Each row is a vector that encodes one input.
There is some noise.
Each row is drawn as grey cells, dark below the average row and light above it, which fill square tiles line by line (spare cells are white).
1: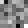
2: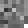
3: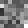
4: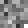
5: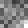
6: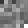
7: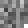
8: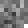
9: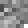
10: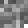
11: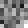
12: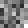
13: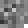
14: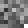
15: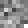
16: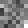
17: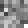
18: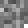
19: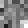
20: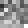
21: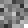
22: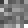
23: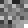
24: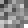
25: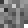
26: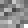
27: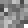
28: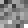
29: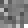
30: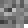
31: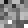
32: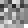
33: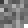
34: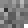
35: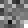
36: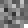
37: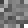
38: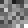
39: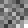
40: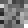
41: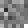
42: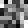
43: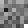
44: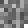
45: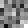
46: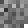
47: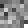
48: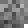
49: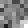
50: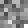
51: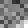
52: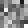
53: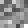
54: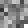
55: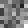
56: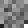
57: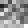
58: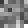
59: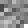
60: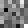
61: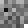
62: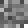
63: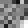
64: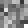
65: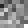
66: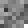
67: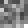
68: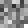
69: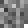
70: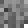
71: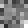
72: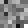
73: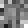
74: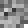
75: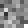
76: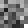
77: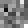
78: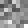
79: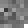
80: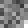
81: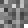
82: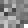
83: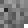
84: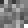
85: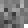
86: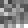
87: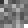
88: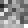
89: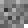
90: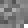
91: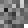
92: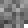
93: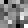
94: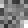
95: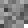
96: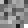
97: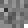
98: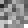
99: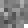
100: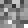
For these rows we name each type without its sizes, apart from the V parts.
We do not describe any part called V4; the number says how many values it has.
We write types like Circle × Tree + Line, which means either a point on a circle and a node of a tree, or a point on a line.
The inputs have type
Bool × List(V4) + Line.
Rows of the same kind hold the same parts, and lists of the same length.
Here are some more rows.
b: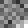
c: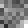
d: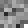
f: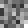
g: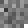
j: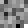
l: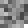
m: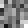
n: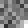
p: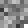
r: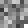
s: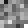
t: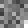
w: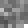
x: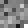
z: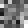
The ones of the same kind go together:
b, f, g, n, t
c, w, z
d, j, p, r, s, x
l, m

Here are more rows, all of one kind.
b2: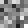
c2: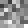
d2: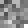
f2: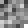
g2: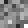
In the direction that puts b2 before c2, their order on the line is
b2, c2, d2, g2, f2.
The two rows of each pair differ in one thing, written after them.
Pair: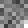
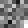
the value of V4 in item 1 of the list
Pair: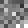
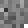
the true/false value
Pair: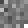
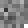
the value of V4 in item 1 of the list
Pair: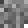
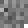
the value of V4 in item 1 of the list
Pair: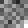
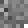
the true/false value
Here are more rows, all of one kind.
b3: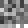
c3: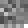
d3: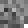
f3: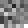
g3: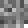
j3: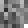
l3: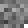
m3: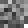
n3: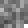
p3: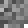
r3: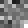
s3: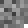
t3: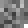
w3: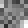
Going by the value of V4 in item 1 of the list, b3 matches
c3, f3 and p3.
